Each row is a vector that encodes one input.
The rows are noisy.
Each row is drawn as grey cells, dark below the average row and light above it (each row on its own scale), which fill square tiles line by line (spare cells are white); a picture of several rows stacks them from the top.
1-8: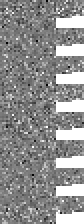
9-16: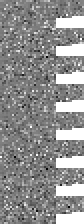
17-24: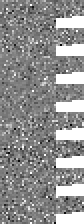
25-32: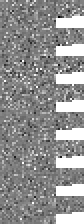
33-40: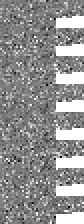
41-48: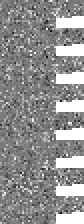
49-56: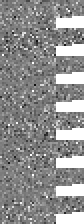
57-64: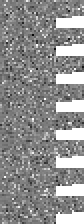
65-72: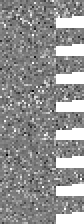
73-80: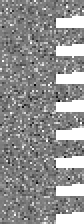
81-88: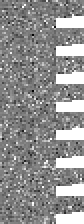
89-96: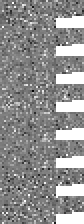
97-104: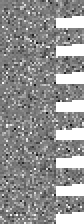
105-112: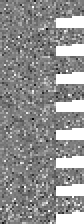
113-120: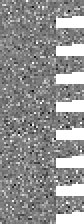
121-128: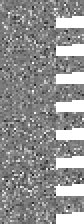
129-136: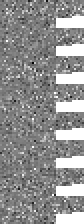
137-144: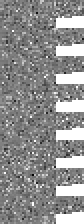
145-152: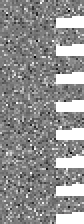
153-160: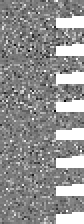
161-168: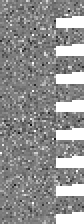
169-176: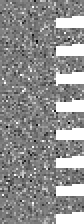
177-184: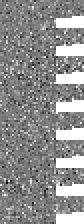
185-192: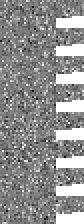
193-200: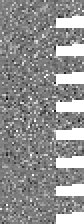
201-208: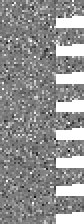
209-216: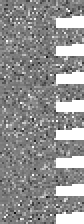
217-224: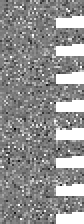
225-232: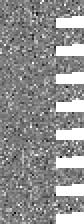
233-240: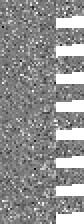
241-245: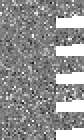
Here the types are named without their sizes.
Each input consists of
a list of points on a line.
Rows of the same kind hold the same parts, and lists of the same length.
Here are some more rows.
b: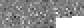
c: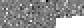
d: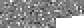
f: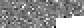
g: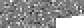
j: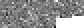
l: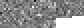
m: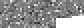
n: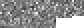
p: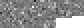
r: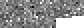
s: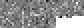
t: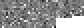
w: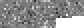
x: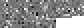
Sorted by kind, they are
b, c, n, s
d, g, m
f, j, r, t, x
l, p, w

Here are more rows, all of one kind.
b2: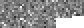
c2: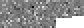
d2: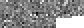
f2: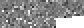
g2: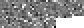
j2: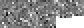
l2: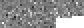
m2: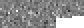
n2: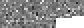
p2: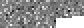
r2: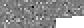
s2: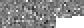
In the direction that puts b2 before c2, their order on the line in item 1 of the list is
f2, g2, b2, j2, l2, m2, d2, s2, n2, r2, c2, p2.
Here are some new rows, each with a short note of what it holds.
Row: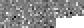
a list of three items
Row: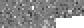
a list of one item
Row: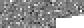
the empty list
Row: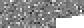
the empty list
